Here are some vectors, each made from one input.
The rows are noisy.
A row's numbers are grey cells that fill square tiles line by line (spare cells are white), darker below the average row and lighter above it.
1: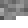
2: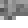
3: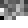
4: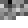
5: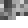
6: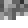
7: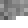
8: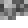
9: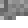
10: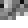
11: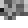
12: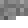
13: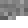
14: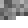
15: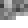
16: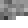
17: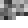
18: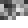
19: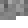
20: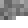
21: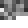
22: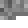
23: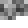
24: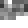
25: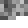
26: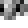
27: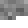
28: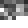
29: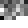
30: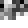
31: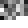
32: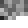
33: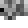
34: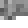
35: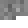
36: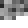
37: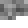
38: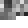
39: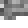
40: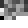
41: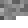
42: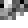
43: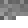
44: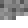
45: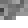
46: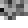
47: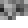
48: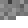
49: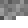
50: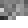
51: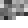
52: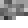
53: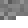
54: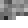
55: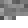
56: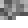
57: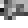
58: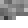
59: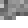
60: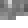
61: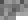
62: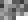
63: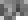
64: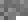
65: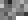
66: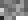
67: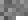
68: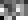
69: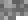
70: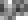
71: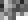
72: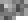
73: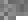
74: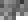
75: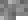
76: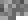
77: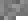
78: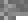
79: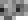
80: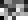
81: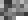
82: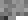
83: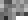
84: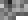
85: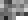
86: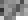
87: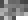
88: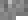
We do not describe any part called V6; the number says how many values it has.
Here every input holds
a true/false value, together with either a point on a 5-point line, or a value of V6.
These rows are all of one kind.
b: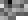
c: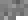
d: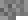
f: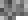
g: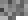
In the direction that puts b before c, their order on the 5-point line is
b, g, f, d, c.
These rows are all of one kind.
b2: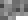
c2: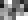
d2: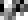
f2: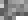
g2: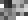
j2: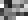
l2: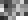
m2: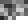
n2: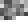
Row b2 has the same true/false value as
f2, l2 and n2.
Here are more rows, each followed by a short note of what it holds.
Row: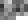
a true/false value and a value of V6
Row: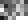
a true/false value and a value of V6
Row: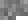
a point on a 5-point line and a true/false value
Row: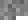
a point on a 5-point line and a true/false value
